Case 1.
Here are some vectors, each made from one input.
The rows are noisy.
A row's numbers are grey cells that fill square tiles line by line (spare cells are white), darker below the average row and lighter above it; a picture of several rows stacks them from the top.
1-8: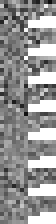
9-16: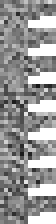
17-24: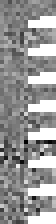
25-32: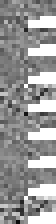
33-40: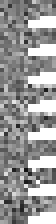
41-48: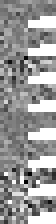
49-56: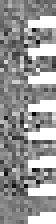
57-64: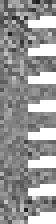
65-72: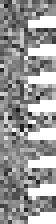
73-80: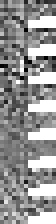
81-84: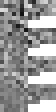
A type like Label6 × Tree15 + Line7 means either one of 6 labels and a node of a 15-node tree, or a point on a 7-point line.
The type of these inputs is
Line7.
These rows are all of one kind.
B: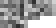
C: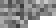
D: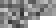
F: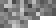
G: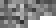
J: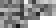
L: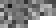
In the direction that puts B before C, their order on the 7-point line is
B, F, D, G, L, C, J.
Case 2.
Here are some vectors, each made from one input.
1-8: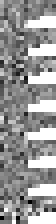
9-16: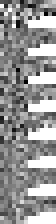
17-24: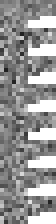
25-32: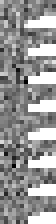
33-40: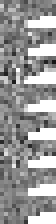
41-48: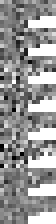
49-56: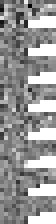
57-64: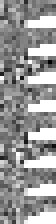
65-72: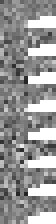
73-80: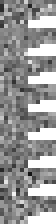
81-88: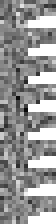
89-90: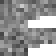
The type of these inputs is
Circle14.
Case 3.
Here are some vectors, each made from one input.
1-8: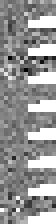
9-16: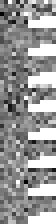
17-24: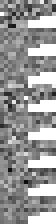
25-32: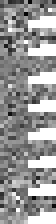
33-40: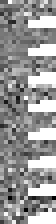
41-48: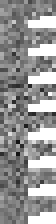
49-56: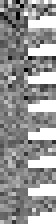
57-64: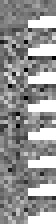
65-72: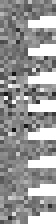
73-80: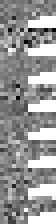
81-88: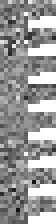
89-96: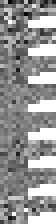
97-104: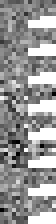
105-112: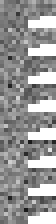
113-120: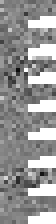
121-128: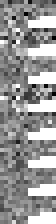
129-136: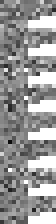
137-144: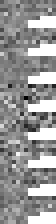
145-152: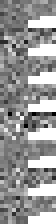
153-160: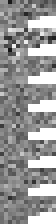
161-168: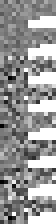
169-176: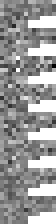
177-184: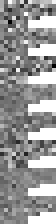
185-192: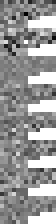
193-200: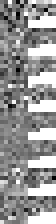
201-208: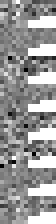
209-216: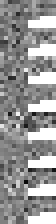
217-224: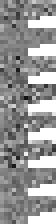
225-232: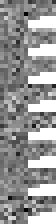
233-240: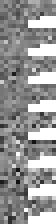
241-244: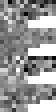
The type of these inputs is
Tree14 + Unit.
